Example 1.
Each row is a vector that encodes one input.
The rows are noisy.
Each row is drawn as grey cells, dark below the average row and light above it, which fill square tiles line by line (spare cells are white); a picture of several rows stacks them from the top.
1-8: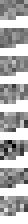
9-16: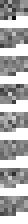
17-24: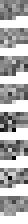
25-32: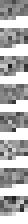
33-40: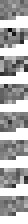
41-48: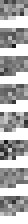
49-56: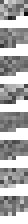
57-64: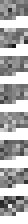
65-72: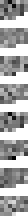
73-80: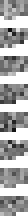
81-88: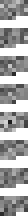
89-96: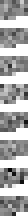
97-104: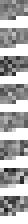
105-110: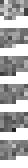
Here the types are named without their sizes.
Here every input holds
a list of points on a line.
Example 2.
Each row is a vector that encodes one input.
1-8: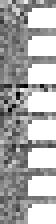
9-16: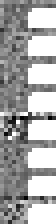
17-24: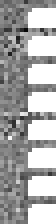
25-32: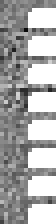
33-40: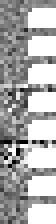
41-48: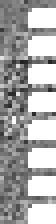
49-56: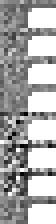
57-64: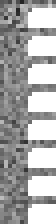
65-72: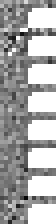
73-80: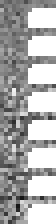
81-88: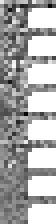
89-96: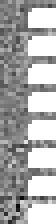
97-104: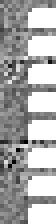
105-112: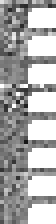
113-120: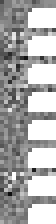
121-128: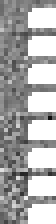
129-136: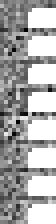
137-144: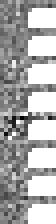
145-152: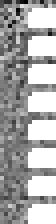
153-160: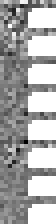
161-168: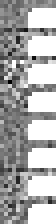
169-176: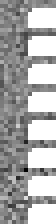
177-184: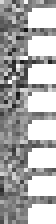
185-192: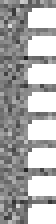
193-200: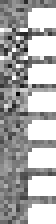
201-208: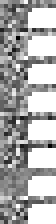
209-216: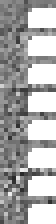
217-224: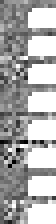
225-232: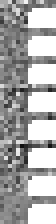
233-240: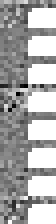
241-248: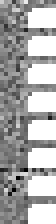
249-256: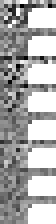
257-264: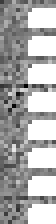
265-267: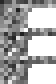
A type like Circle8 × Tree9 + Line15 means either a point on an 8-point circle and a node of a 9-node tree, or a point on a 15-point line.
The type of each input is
(Bool × (Tree15 + Unit) + Unit) × Line9.
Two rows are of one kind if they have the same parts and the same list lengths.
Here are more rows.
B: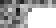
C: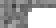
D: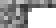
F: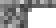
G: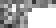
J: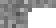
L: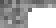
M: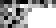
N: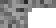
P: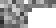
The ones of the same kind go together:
B, C, F, L, M, N
D, J
G, P

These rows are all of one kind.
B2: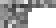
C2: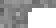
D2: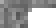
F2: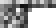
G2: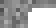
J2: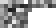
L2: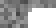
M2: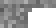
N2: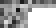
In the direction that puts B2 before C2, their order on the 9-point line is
J2, L2, D2, B2, F2, M2, C2, G2, N2.
